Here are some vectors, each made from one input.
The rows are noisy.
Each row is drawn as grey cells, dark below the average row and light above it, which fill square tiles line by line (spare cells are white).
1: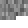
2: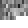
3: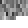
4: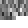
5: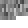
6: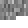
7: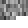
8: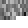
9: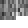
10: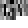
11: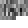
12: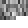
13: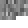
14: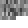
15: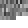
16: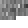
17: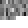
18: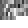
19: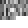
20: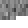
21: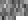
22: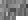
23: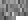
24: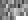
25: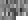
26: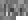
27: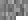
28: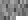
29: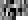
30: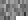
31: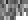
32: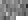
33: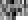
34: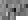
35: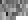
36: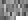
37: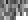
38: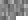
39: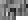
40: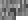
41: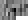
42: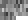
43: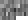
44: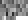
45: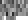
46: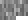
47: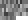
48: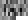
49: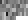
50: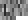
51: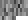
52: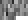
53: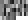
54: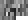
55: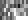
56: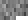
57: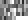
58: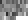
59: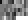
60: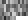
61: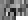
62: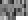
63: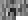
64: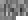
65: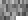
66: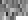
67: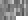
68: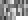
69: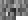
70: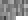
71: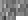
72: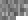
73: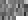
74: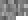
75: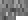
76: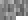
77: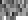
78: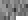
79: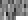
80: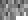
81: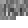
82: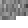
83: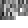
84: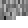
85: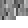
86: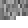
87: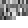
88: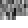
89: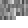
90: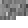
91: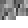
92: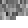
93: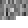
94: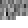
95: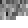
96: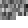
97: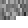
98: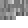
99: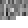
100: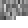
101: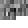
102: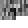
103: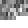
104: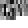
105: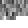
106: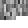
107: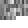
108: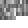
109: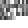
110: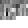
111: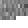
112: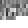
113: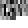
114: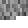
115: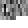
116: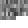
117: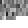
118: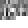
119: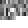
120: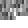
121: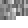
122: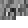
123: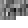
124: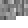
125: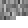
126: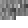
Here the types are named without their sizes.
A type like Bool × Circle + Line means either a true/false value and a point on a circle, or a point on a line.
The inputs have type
Label × (Line + Tree).
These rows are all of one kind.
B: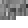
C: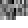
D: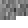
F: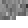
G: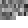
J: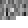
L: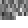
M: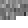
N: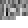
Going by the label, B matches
D, F and M.
